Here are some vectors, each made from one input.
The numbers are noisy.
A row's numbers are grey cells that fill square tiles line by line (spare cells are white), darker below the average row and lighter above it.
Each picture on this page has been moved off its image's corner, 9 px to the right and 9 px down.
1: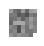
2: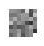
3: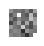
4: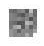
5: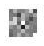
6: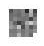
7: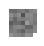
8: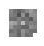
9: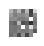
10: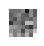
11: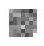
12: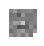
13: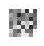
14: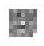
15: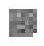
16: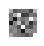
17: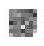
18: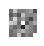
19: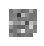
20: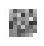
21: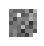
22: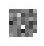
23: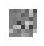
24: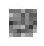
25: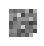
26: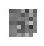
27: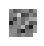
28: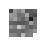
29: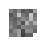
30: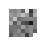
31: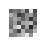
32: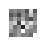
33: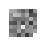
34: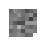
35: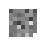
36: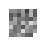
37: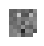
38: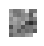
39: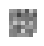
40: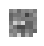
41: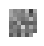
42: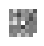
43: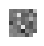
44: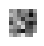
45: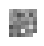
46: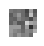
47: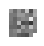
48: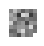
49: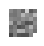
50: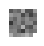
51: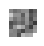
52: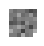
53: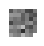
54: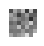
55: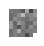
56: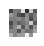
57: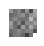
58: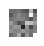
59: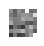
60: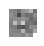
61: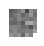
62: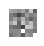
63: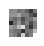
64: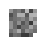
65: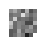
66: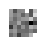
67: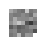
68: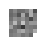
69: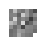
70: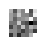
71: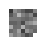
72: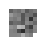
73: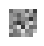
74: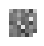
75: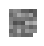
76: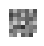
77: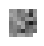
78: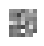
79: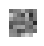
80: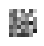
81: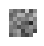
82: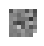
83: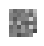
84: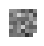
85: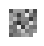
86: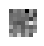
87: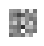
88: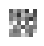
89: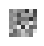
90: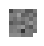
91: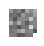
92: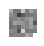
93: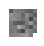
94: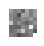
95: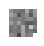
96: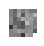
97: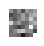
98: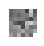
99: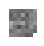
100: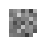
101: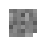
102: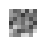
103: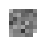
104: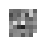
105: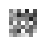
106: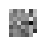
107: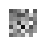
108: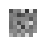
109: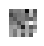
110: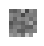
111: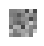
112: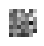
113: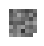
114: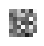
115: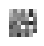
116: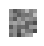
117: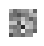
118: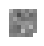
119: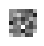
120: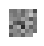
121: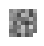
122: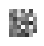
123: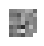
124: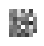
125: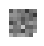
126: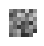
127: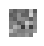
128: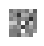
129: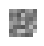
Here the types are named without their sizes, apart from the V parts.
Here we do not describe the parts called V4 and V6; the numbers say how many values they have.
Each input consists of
a true/false value and a value of V6, together with either a point on a line, or a value of V4.
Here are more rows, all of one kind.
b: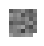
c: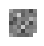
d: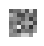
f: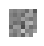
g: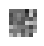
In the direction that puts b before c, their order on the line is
b, d, g, f, c.
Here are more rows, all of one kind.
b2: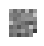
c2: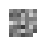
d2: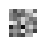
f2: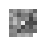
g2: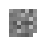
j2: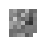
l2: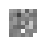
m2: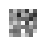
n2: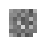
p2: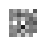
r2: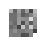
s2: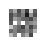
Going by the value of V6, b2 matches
d2, n2, r2 and s2.
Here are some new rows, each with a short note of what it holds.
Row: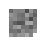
a point on a line, a true/false value and a value of V6
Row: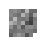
a true/false value, a value of V4 and a value of V6
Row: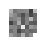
a true/false value, a value of V4 and a value of V6
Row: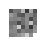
a point on a line, a true/false value and a value of V6
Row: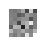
a point on a line, a true/false value and a value of V6
